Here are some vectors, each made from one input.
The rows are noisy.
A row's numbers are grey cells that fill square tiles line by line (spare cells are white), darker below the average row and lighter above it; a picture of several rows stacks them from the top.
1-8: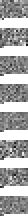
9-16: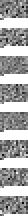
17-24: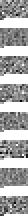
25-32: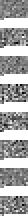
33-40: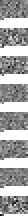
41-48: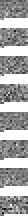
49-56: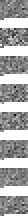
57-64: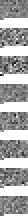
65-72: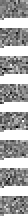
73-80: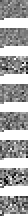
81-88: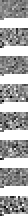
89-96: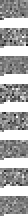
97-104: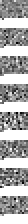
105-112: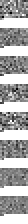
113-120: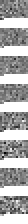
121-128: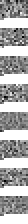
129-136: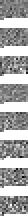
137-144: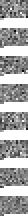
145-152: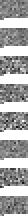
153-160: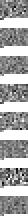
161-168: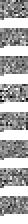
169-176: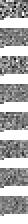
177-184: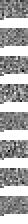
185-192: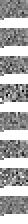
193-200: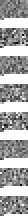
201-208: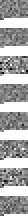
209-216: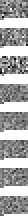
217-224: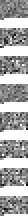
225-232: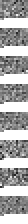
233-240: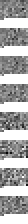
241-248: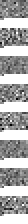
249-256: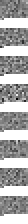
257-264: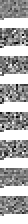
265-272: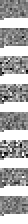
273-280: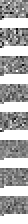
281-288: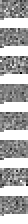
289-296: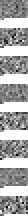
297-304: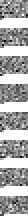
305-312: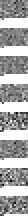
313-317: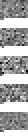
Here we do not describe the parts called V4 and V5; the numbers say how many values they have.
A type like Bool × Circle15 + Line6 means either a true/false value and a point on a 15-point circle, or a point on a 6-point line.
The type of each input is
(Line8 + V4) × V5 + List2(Line11).
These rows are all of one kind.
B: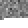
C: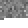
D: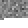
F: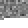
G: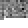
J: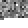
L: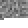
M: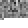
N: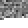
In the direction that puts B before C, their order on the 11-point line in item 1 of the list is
B, M, F, N, D, L, J, G, C.
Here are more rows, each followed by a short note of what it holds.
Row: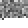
the empty list
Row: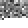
the empty list
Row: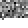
a list of one item
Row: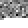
a point on an 8-point line and a value of V5
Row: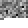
a point on an 8-point line and a value of V5
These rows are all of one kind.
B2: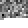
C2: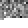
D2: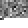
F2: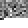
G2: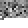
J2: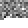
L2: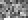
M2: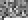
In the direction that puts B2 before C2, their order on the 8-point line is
G2, M2, B2, C2, L2, D2, F2, J2.
